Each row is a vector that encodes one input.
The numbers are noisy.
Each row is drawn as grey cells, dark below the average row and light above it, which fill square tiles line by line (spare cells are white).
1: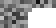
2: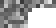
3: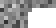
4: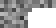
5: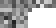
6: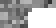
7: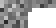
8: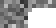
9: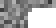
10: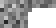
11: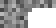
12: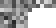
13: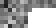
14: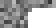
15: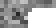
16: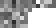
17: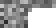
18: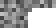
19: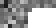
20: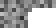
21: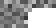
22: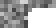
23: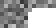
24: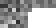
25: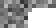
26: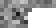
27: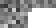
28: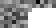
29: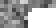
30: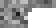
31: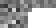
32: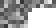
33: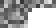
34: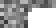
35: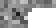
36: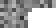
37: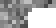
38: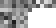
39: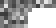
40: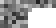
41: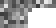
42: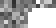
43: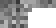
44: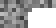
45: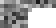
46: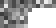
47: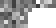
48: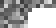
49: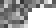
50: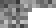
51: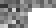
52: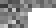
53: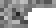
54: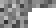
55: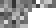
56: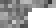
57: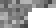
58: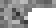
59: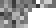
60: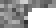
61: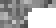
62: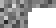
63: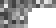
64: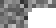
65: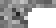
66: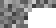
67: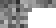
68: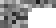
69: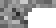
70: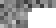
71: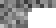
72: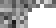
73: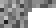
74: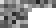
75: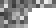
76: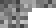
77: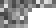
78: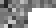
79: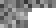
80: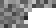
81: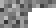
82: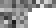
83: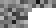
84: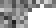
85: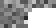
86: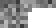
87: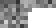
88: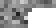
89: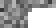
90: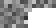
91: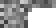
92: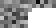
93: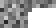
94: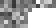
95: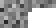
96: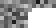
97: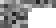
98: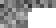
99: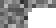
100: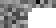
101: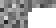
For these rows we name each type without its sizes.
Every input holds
either a point on a line, or a node of a tree.
